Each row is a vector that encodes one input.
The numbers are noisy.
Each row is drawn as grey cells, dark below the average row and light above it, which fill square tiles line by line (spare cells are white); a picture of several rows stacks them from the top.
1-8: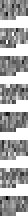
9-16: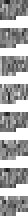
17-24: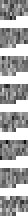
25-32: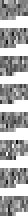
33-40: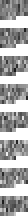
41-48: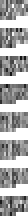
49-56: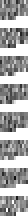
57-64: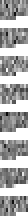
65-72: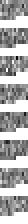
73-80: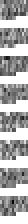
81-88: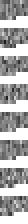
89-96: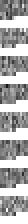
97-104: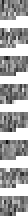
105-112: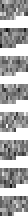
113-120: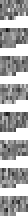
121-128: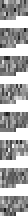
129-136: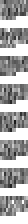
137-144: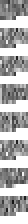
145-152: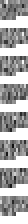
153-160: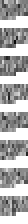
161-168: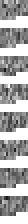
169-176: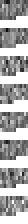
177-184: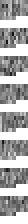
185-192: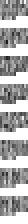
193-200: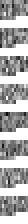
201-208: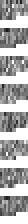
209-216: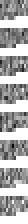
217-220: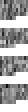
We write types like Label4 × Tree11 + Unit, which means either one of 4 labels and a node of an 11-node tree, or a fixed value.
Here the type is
Bool × Bool × Bool × Label11.
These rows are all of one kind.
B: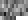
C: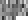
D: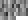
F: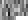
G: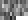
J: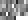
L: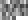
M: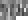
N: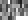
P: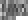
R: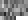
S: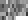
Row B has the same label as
D, G and R.
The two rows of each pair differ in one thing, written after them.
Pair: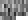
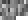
the label
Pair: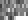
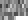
one of the three true/false values
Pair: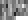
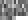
the label
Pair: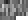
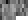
one of the three true/false values
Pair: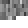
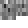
the label
